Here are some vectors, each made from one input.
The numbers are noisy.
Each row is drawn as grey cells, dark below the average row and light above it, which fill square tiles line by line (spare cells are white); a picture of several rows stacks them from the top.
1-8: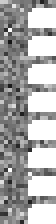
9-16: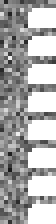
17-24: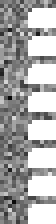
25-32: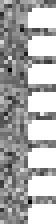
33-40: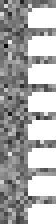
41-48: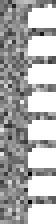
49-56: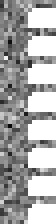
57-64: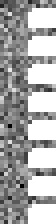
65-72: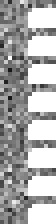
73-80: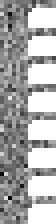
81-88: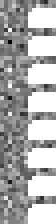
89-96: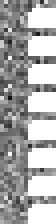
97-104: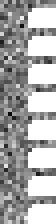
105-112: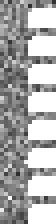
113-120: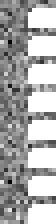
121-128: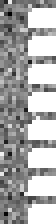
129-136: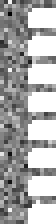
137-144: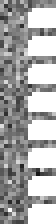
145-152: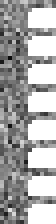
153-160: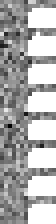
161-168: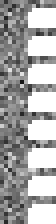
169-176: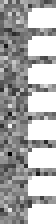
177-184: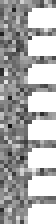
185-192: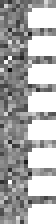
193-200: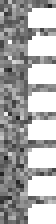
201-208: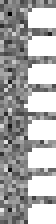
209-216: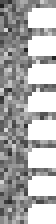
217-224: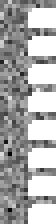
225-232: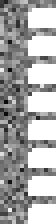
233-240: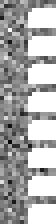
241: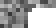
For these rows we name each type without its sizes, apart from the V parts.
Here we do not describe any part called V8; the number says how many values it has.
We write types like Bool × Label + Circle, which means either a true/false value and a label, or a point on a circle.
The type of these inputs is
(Bool × Circle + Label) × (Line + V8).
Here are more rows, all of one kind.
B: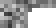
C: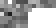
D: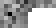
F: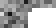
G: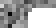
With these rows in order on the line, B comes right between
D and F.
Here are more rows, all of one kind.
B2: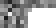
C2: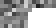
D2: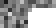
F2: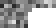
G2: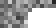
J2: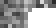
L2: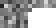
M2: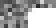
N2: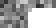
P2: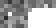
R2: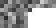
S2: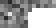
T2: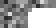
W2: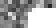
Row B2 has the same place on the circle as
C2, J2 and S2.
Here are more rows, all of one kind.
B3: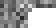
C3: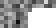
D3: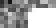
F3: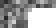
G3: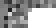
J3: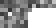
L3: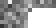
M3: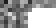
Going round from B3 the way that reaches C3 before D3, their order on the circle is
B3, C3, M3, L3, G3, F3, J3, D3.
